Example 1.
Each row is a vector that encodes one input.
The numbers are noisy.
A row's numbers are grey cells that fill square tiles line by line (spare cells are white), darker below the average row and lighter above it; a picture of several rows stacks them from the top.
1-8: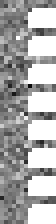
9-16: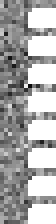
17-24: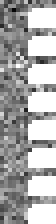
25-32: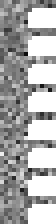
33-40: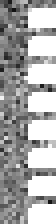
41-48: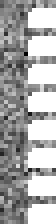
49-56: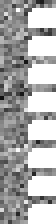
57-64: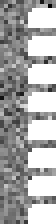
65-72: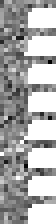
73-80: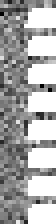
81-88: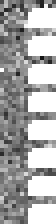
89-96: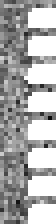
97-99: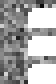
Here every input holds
one of 8 labels and a node of a 10-node tree, together with either a fixed value, or three true/false values.
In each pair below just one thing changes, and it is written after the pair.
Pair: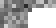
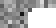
the node of the tree
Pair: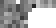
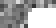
the label
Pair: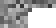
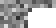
the label
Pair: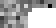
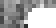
the node of the tree
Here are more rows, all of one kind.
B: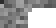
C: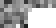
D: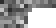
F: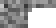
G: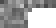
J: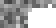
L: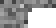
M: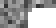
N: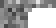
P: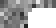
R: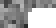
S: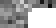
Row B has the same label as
C, M and S.
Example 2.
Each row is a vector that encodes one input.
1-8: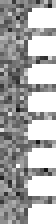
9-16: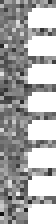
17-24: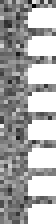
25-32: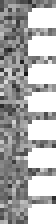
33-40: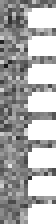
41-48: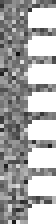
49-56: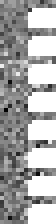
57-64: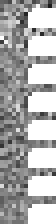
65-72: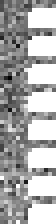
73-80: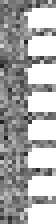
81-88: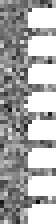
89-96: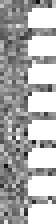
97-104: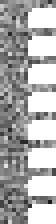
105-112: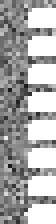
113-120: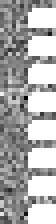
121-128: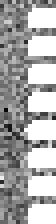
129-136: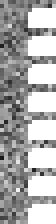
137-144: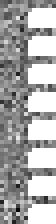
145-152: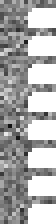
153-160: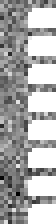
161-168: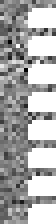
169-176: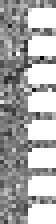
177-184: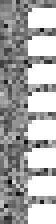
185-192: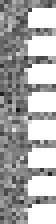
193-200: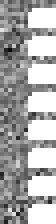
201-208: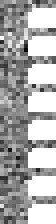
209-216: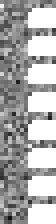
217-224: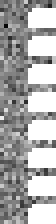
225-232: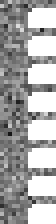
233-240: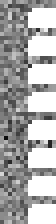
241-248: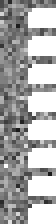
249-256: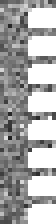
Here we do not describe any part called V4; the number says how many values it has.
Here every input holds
a point on a 13-point line, a point on an 18-point line, a true/false value and a value of V4.
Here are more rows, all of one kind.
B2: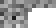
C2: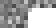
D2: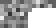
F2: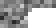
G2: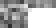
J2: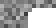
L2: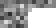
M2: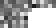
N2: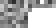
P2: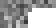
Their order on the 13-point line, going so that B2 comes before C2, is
F2, G2, N2, B2, P2, M2, D2, L2, C2, J2.
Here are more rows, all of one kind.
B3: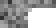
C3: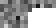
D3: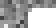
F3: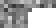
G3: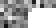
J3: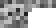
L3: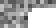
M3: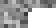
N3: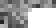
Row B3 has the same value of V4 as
C3, D3 and L3.
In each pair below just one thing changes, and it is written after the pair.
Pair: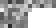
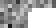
the true/false value
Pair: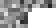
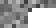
the value of V4
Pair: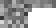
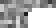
the place on the 13-point line
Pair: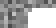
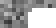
the place on the 13-point line
